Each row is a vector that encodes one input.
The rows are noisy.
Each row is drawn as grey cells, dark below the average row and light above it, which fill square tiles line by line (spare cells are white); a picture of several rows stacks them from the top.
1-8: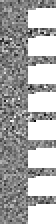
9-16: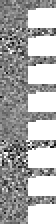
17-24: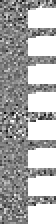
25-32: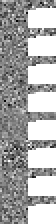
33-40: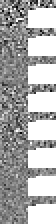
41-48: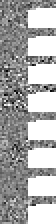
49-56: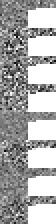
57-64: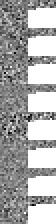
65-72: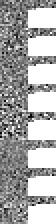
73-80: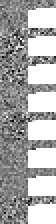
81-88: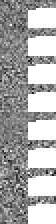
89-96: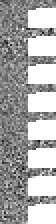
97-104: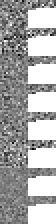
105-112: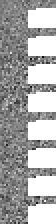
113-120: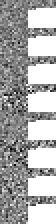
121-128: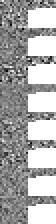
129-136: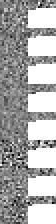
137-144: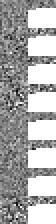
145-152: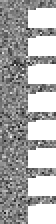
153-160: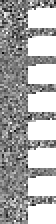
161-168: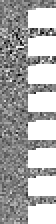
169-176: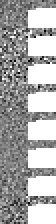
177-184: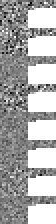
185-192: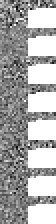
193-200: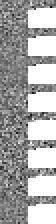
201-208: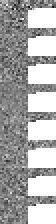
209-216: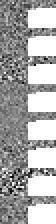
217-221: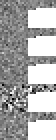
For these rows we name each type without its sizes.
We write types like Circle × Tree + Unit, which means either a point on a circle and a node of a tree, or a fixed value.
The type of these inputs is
Bool × (Circle + Unit) × (Tree + Unit) + Line.
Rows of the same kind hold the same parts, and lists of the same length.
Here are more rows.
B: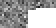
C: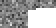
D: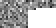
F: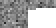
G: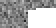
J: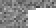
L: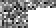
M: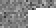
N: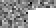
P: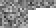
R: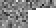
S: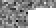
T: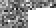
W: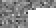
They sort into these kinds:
B, C, M, P
D, F
G, N, R, S, W
J
L, T

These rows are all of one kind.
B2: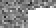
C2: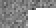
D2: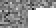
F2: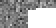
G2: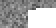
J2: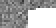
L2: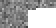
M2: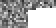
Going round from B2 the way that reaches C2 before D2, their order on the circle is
B2, M2, J2, C2, G2, D2, L2, F2.
